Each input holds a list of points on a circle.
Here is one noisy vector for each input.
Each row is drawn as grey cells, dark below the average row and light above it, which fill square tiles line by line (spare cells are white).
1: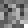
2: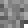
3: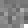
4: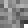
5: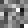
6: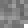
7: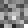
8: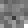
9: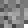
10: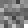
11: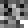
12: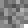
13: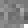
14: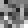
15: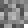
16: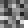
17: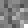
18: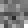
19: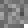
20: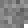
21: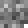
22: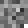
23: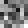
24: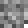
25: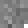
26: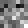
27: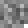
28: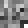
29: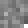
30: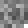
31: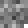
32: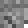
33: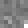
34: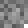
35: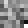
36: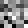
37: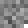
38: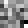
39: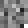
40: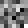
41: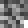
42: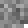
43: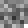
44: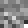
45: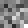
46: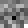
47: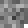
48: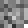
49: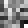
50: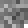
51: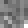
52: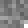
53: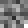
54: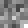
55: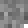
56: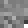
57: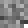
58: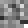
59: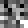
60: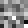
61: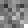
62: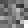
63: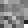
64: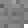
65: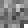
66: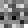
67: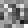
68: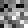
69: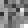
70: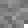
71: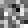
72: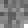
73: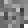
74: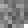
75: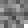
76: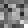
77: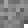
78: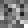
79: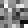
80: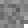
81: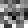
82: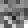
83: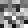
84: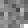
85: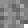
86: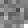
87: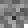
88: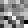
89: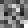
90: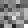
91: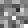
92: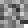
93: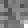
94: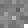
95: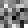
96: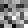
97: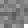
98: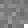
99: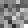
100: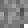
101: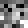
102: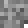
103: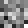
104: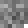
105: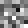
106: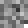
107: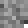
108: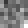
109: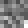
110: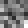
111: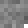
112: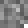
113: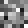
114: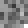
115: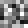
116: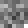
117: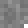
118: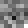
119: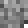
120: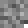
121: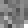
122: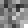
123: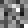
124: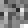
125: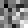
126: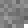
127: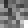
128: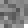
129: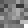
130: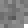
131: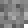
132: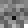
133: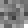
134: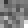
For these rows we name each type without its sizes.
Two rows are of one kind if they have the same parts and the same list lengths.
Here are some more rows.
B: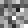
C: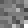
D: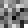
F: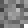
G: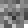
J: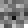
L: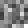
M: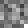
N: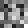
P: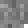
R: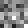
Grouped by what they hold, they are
B, D, N, R
C, F, L
G, J, M, P

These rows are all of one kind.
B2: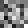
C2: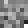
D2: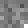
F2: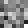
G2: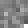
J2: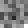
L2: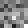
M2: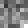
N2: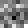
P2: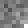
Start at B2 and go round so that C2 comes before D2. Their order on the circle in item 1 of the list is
B2, J2, P2, F2, L2, M2, C2, G2, N2, D2.
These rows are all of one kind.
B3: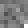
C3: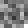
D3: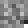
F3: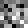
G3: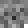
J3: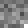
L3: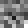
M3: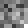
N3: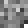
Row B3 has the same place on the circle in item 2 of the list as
C3, D3 and N3.
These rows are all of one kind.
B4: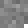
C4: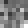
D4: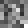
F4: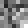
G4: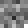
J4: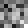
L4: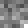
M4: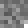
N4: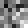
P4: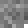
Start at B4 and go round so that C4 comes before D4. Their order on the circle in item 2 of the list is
B4, J4, G4, C4, D4, F4, L4, M4, P4, N4.
